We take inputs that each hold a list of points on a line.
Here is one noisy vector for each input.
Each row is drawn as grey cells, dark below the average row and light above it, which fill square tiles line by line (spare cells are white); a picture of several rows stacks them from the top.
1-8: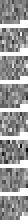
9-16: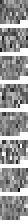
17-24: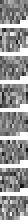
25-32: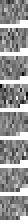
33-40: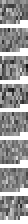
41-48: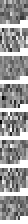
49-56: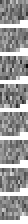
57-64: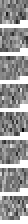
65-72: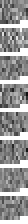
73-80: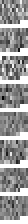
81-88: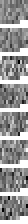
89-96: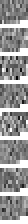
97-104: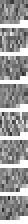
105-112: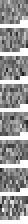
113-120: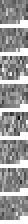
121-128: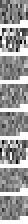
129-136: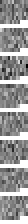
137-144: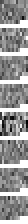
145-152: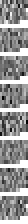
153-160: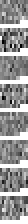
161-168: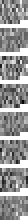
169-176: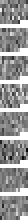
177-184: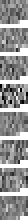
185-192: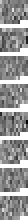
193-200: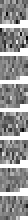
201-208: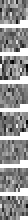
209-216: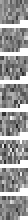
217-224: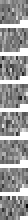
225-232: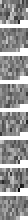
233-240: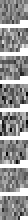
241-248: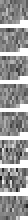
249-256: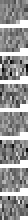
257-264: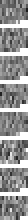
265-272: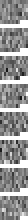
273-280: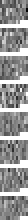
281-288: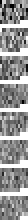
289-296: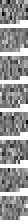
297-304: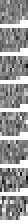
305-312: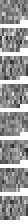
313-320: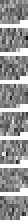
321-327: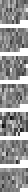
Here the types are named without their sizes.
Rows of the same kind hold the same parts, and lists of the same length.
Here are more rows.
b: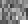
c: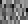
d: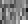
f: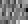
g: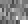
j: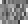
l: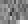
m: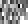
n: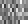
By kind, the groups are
b, g, j, m
c, d, f, l
n

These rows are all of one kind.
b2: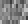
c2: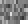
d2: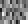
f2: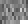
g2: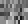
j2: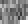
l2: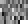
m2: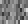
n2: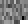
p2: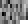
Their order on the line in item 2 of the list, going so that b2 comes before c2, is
d2, n2, b2, p2, m2, c2, l2, f2, g2, j2.
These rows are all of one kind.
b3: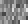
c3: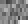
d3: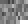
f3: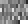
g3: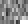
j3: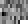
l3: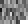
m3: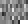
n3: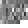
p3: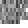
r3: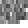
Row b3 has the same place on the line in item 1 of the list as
f3 and m3.
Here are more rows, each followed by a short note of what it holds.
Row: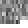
a list of two items
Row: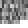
a list of two items
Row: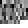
a list of one item
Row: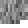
a list of two items
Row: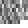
the empty list
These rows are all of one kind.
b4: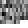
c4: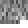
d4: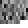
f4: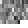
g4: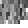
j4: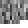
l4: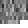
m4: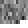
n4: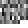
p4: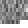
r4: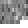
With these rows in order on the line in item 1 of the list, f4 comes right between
g4 and n4.
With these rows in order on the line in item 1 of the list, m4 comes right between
b4 and d4.
